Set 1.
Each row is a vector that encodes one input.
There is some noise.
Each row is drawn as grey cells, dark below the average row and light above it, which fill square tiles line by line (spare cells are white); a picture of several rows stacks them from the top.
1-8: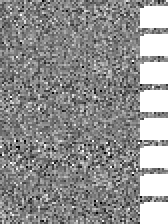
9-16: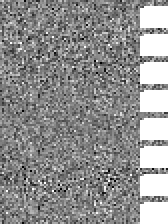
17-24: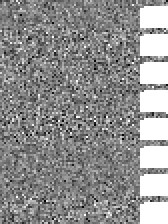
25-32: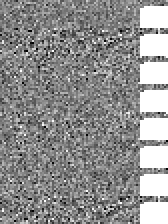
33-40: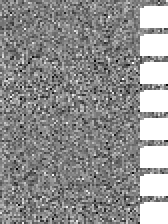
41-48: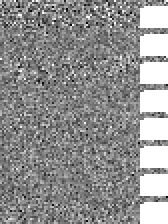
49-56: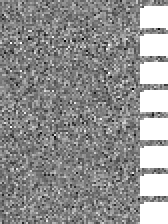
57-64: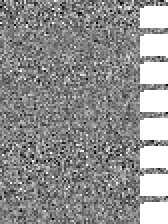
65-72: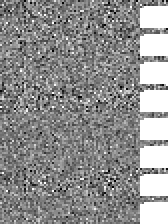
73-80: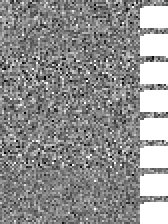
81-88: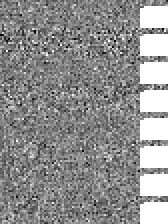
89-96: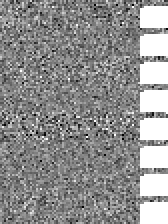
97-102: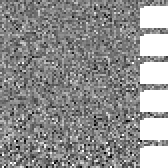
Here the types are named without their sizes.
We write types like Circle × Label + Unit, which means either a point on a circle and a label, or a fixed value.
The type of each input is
(Bool × Bool × Bool × Bool + Label) × Line.
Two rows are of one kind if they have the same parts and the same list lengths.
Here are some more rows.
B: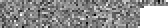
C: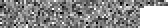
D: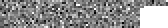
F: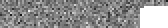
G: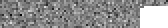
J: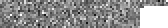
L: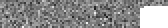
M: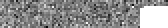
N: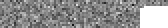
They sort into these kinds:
B, F, G, J, L, M, N
C, D

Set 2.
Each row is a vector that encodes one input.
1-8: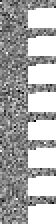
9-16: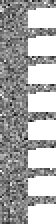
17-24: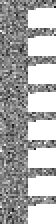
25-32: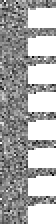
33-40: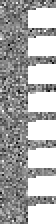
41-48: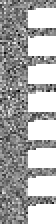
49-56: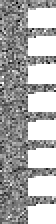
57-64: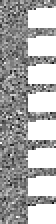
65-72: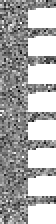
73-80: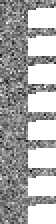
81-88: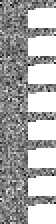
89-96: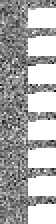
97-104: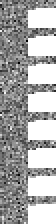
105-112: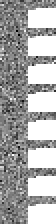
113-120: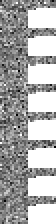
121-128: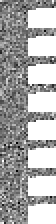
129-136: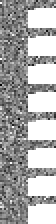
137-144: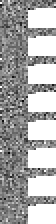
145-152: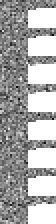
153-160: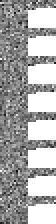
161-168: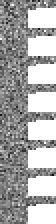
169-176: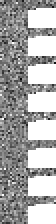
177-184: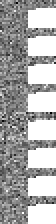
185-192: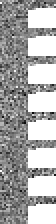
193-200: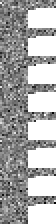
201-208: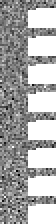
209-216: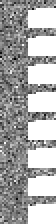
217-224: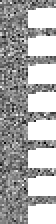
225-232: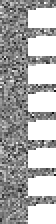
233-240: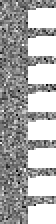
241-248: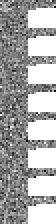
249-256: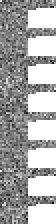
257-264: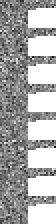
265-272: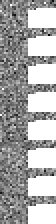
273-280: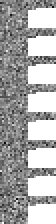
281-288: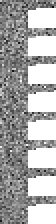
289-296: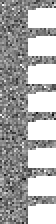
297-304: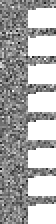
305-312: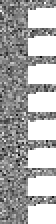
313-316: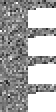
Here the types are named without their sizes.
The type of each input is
Bool × Bool × Bool × Bool × Line × Tree.
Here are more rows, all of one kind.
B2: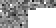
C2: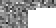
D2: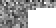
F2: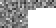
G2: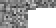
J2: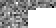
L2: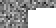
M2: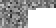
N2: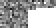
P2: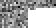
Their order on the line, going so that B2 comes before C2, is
B2, N2, D2, L2, C2, P2, G2, M2, J2, F2.
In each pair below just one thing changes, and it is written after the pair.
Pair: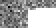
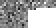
the node of the tree
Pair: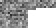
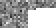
the place on the line
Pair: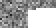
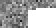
the place on the line
